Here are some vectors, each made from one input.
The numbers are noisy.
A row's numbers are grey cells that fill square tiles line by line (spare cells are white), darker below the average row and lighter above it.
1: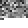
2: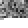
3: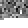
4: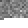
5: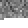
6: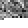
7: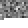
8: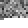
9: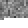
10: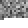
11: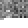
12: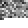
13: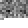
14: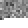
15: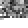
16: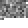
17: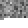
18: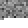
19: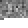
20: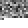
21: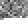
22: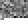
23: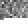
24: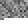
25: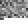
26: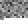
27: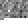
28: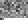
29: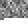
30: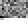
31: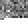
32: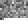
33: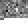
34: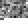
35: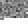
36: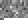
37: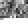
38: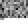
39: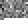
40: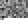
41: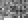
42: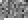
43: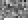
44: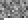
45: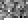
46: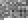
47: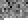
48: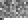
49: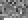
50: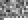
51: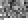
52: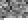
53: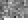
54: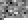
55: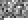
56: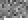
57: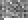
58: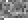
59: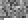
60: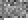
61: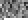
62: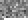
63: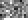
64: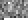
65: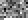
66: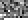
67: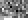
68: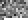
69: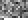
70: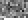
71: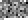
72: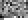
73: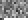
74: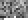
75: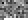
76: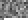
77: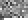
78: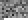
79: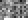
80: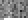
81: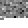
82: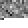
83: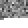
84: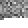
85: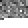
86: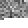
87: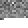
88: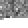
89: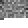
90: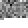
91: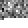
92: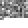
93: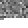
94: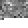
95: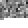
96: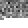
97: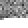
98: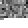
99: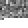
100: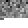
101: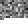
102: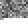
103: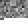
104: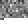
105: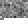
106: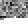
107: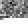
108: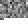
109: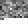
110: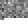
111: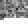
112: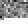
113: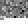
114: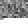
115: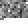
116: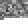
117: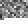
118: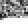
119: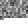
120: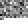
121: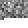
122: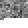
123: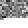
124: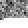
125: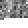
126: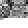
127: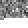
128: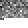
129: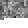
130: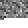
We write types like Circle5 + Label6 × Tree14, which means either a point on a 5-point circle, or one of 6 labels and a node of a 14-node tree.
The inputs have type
(Line4 + Tree9) × Line5 + Line8.
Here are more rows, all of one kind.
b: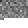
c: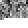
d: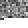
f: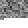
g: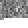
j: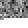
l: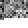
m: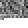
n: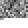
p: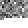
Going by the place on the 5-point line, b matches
c, l and m.
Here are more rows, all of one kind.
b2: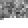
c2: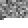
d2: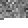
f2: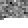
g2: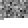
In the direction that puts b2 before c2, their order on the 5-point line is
g2, b2, d2, c2, f2.
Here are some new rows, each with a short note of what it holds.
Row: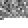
a point on a 5-point line and a node of a 9-node tree
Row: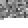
a point on an 8-point line
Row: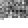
a point on an 8-point line
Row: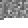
a point on a 4-point line and a point on a 5-point line
